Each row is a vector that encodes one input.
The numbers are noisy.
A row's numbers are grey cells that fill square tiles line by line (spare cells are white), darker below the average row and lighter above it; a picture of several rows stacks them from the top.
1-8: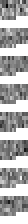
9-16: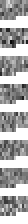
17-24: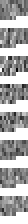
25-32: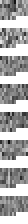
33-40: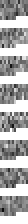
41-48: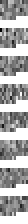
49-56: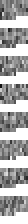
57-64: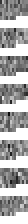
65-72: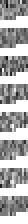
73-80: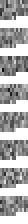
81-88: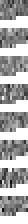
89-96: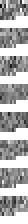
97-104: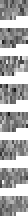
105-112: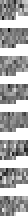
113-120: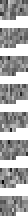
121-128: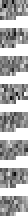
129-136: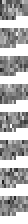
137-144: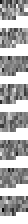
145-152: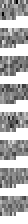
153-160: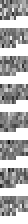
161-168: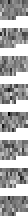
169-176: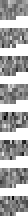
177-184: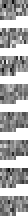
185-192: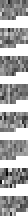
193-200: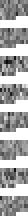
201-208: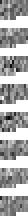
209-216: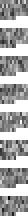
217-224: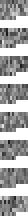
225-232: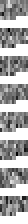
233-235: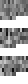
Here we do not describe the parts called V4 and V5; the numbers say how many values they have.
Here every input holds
either a value of V4 and a value of V5, or a list of up to two items, each a point on a 7-point line and a true/false value.
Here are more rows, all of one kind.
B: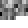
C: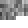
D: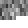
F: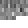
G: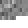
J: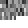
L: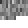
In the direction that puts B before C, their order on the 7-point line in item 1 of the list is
B, J, F, D, C, L, G.
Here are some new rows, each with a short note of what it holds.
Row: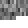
a list of one item
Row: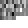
the empty list
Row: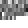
a list of two items
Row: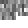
a value of V4 and a value of V5
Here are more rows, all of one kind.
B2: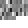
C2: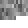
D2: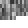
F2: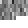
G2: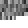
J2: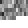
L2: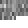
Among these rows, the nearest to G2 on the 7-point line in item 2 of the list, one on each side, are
D2 and F2.
